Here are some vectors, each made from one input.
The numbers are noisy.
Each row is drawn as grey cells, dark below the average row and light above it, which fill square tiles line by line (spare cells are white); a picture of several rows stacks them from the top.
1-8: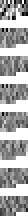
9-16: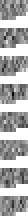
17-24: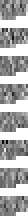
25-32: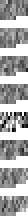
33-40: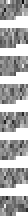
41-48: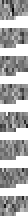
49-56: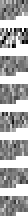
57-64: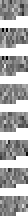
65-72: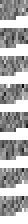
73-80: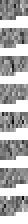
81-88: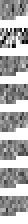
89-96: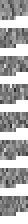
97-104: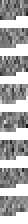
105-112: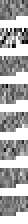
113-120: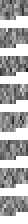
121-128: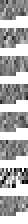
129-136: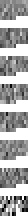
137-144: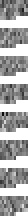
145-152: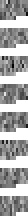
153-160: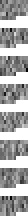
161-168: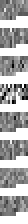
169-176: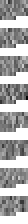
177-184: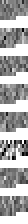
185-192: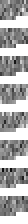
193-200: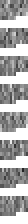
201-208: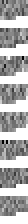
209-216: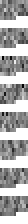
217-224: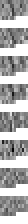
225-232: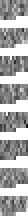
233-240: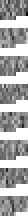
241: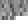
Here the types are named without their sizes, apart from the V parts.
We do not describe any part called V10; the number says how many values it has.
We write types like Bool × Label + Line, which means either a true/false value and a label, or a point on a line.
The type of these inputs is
(Bool × Bool × Bool × Bool + Label) × V10 + Unit.
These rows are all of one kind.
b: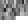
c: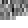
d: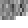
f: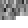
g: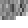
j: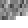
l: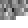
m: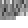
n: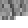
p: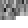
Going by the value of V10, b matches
f, m and p.
